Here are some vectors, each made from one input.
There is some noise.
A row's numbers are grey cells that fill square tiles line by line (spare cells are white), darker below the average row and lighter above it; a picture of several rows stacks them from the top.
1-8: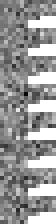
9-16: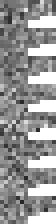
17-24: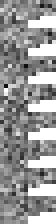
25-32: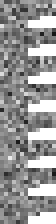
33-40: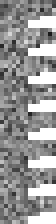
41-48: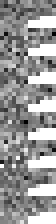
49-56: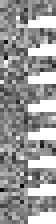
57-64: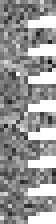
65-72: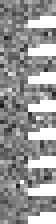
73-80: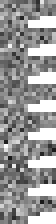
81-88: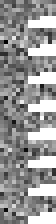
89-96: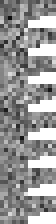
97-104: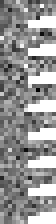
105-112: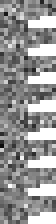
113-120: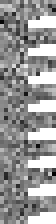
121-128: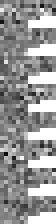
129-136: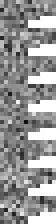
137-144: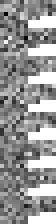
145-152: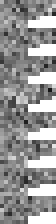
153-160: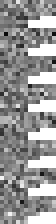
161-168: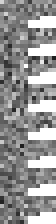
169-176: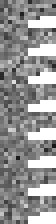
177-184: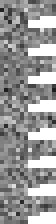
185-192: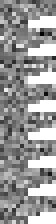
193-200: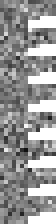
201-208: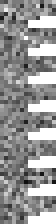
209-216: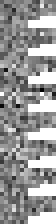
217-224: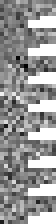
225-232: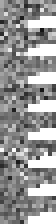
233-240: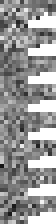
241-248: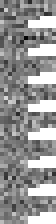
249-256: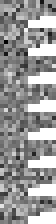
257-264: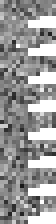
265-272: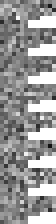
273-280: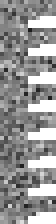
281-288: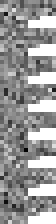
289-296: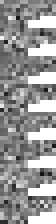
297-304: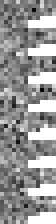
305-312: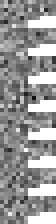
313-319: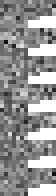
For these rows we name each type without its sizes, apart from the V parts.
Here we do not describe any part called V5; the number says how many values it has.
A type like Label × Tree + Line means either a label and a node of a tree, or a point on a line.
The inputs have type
Bool × Bool × Bool × Bool × (Tree + Unit) × V5 + List(Line).
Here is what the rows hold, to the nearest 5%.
About 80% of them hold four true/false values and a value of V5, together with either a fixed value, or a node of a tree. The rest are lists of points on a line.
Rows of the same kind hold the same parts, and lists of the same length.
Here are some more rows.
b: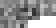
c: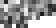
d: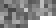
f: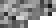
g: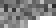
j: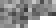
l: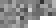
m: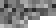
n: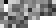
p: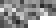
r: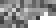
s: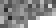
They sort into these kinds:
b, j, l, m
c, n
d, g, s
f
p, r

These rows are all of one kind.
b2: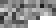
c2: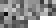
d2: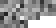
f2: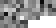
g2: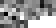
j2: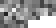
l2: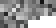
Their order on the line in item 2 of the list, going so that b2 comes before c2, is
b2, g2, j2, f2, c2, l2, d2.
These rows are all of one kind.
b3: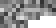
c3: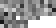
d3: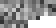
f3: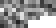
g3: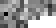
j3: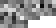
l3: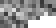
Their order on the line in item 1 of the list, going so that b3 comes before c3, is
j3, b3, d3, l3, f3, c3, g3.
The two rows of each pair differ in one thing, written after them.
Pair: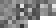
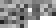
the value of V5
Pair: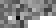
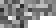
the node of the tree
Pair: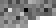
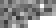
the value of V5
